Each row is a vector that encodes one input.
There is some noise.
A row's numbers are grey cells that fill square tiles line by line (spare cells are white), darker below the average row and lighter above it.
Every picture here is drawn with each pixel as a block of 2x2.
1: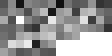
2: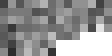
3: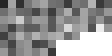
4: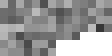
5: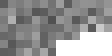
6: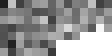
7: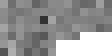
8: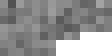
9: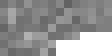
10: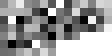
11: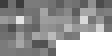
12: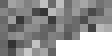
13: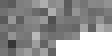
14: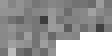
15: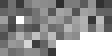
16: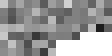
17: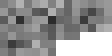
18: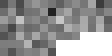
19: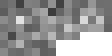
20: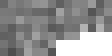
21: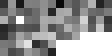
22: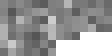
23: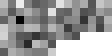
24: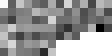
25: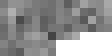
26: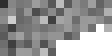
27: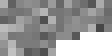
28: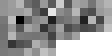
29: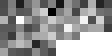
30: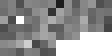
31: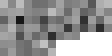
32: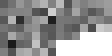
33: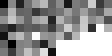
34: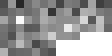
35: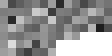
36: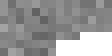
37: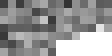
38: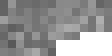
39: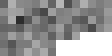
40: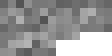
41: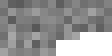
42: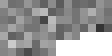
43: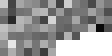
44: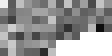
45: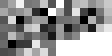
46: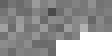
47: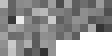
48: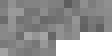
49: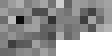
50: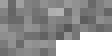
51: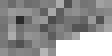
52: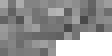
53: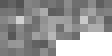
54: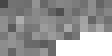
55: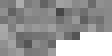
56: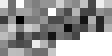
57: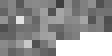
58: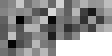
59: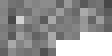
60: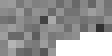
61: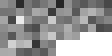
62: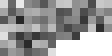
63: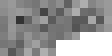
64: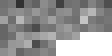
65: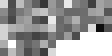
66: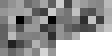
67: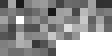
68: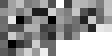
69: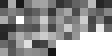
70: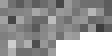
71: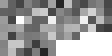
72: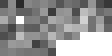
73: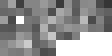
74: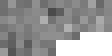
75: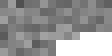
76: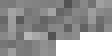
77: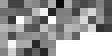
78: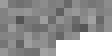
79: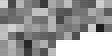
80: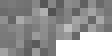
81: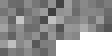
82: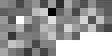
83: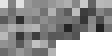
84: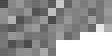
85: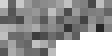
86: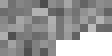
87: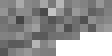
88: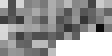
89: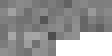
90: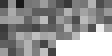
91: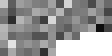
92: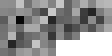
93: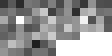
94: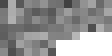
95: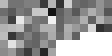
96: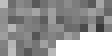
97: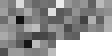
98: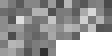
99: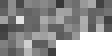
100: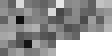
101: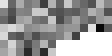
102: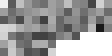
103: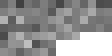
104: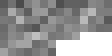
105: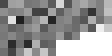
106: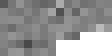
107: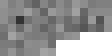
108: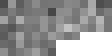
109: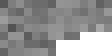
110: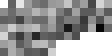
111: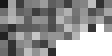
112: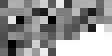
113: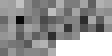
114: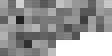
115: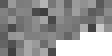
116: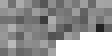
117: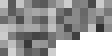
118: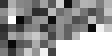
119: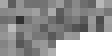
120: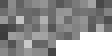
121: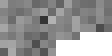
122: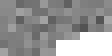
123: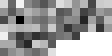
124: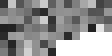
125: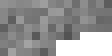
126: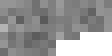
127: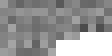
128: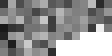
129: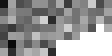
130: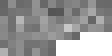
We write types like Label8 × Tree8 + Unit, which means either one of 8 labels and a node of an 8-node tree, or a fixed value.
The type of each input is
(Bool × Bool × Bool + Tree7) × Tree7 × Tree7.
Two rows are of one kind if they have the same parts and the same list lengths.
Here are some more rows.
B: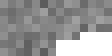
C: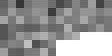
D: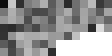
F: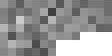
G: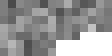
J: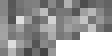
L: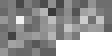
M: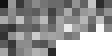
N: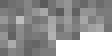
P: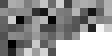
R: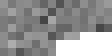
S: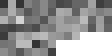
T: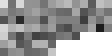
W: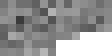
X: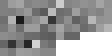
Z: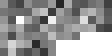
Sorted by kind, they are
B, C, D, F, M, P, R, S, T, W
G, J, L, N, X, Z

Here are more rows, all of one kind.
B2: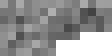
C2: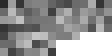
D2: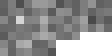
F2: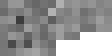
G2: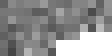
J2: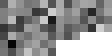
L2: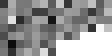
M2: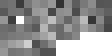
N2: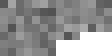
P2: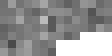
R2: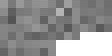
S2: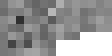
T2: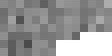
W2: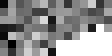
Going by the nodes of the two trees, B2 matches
D2, M2 and W2.
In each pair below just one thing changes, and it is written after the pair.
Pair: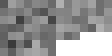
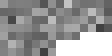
one of the three true/false values
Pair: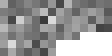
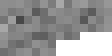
one of the three true/false values
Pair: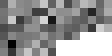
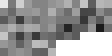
one of the three true/false values
